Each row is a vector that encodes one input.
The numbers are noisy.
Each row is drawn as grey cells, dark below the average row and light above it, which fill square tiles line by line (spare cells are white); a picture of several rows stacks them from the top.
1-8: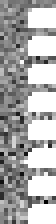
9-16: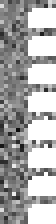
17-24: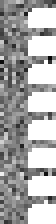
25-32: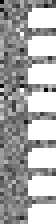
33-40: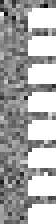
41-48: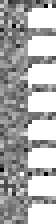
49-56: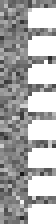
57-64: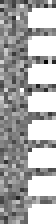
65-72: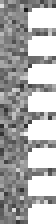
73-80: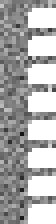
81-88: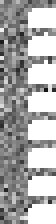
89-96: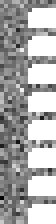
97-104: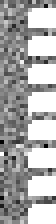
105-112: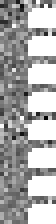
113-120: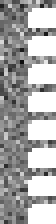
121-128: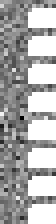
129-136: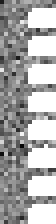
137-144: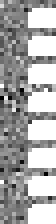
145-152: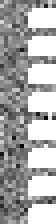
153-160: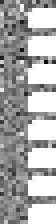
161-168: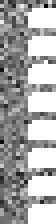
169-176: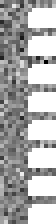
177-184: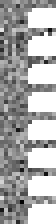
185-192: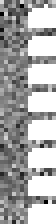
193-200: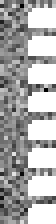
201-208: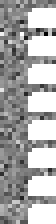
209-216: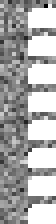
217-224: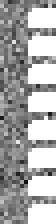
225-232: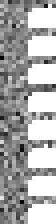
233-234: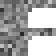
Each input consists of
either a point on a 15-point line, or a node of a 19-node tree, or three true/false values.
